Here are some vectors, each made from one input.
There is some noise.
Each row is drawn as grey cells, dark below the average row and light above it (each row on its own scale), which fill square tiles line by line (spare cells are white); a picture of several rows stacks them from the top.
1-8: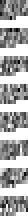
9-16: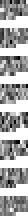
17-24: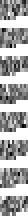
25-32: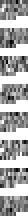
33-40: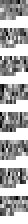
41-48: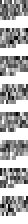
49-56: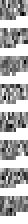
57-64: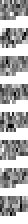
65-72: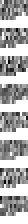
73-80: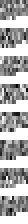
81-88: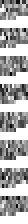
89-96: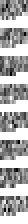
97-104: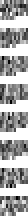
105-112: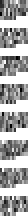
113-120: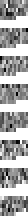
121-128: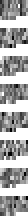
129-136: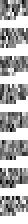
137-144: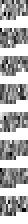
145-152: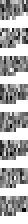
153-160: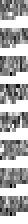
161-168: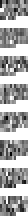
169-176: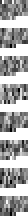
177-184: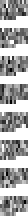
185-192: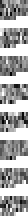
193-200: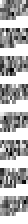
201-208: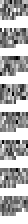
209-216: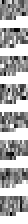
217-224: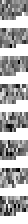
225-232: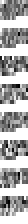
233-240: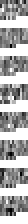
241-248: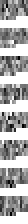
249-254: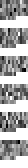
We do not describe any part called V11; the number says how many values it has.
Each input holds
either a point on each of two 9-point lines, or a list of up to two items, each a true/false value and a value of V11.
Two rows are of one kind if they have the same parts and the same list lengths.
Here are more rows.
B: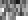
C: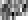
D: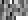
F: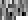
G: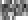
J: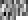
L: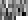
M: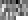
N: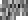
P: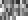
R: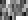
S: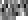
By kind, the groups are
B, M, P
C, G, N, S
D, F, L, R
J

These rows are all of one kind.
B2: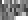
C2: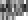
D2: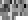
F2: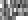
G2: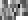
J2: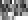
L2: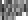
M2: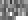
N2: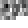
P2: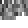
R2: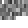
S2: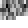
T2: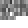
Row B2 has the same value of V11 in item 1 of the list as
C2, F2, J2 and S2.
